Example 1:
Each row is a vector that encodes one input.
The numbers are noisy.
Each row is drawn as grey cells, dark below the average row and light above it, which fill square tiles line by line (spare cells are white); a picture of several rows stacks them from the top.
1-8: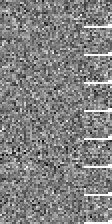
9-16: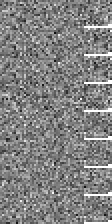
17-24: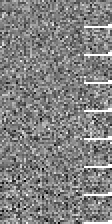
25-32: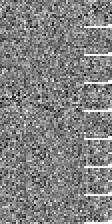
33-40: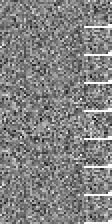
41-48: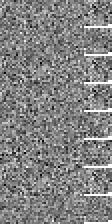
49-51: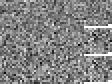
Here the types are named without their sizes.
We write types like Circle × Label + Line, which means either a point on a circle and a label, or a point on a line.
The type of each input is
Line.
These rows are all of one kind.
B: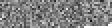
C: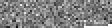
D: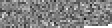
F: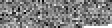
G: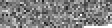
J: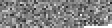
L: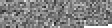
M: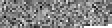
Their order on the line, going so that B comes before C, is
F, G, J, B, D, L, C, M.
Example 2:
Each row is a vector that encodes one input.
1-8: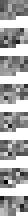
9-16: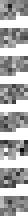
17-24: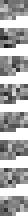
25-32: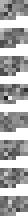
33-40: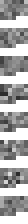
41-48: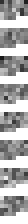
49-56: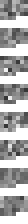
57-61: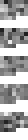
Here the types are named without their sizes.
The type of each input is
Circle.
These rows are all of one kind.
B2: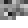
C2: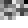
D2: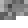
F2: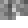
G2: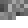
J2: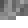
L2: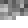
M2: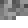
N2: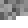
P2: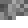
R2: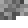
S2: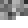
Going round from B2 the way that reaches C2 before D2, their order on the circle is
B2, N2, L2, M2, J2, G2, P2, C2, S2, F2, D2, R2.
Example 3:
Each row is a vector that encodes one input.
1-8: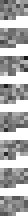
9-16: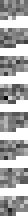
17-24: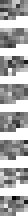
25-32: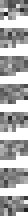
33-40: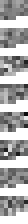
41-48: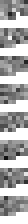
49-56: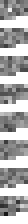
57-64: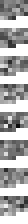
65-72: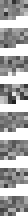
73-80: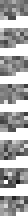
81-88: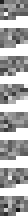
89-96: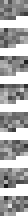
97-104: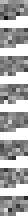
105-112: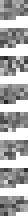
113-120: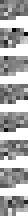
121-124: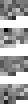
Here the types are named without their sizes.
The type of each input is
Line.
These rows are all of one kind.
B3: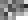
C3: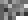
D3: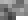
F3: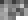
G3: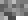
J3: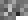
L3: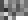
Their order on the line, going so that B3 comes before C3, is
L3, B3, F3, J3, D3, G3, C3.
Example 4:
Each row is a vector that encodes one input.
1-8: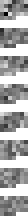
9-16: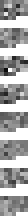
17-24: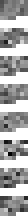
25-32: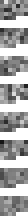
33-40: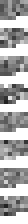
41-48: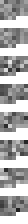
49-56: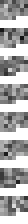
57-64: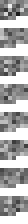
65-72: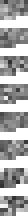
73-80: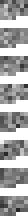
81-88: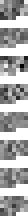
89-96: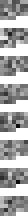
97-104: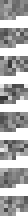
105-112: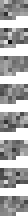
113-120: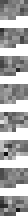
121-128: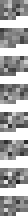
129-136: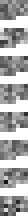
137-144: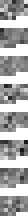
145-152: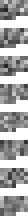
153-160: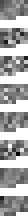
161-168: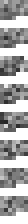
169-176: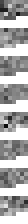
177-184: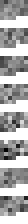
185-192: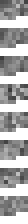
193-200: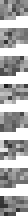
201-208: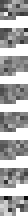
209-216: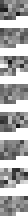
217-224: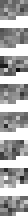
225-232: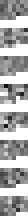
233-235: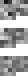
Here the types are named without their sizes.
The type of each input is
Circle.
